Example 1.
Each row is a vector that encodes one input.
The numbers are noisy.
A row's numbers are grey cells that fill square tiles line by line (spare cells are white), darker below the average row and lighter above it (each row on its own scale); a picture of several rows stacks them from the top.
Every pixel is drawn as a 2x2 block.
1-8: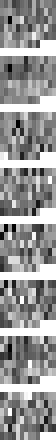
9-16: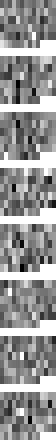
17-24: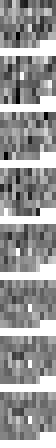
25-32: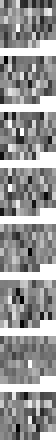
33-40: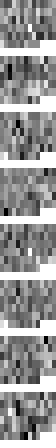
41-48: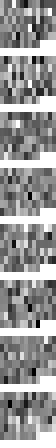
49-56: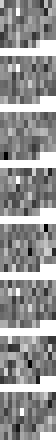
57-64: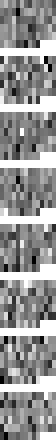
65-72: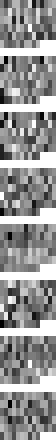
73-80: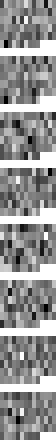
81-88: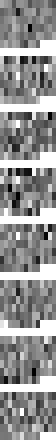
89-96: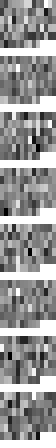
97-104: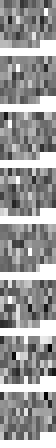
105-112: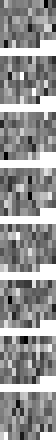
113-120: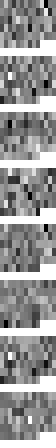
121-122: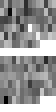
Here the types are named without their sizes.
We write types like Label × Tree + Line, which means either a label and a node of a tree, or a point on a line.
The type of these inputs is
(Bool × Bool × Bool + Unit) × Label.
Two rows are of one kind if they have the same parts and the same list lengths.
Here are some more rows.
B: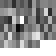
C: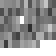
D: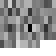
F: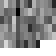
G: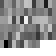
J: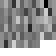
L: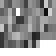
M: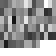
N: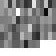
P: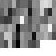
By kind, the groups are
B, C, D, F, J, L, N, P
G, M

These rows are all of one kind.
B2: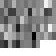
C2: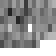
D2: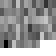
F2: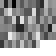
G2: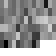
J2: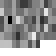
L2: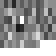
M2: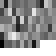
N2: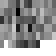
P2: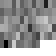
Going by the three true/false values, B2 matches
C2, G2, M2 and N2.
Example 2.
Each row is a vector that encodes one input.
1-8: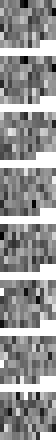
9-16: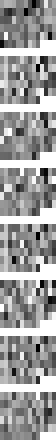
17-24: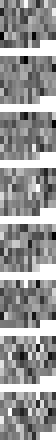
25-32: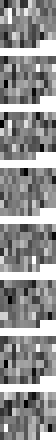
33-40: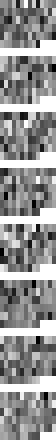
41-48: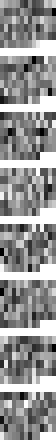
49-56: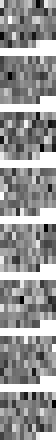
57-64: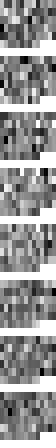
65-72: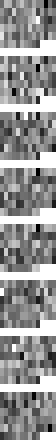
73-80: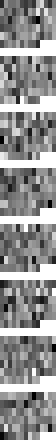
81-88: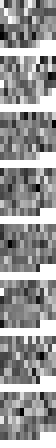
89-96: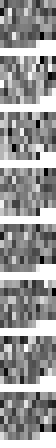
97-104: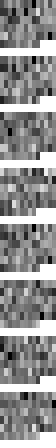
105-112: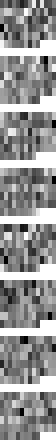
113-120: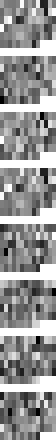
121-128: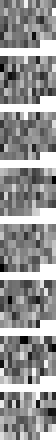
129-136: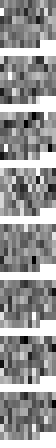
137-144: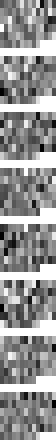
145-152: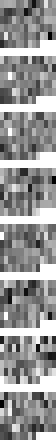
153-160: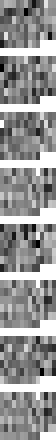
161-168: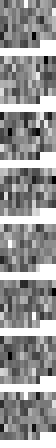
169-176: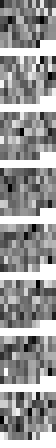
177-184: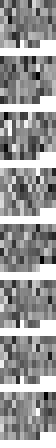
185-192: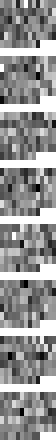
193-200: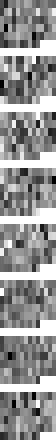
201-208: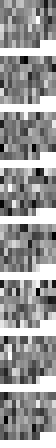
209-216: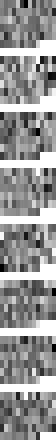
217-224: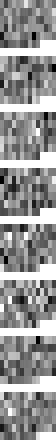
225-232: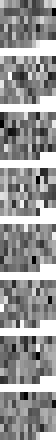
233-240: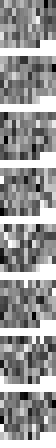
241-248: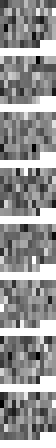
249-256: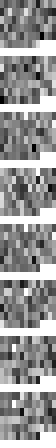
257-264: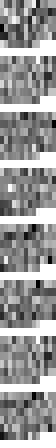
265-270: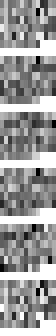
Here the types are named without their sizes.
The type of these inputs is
Bool × Bool × Bool × Bool + Label.
